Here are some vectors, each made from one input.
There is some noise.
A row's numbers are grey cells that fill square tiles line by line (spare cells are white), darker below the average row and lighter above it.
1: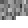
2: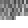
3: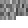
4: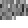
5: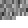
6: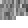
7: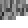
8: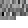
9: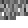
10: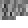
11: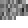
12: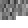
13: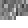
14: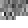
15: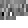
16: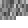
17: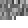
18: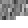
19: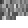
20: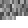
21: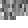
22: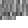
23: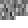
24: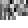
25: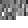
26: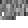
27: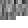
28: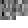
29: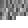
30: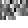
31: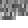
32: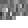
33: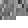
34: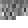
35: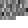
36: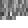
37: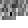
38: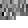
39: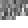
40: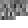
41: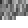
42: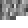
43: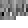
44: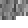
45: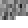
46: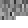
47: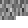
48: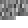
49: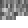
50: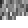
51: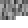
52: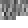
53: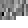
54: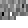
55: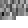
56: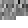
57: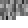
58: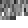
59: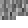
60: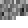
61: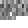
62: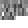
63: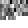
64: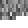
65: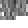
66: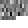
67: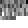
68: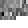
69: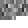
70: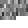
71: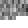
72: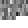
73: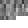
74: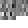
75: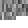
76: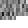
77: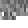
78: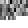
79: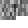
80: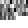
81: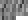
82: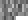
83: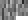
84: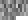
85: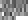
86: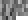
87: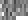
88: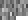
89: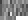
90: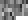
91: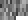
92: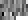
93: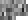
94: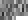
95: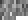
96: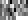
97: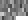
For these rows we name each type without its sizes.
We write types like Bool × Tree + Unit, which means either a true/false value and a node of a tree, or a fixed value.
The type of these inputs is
Bool × Label + Unit.
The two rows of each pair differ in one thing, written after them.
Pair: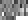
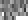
the label
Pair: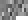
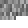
the true/false value
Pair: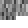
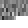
the label
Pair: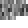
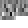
the true/false value
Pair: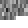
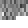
the label
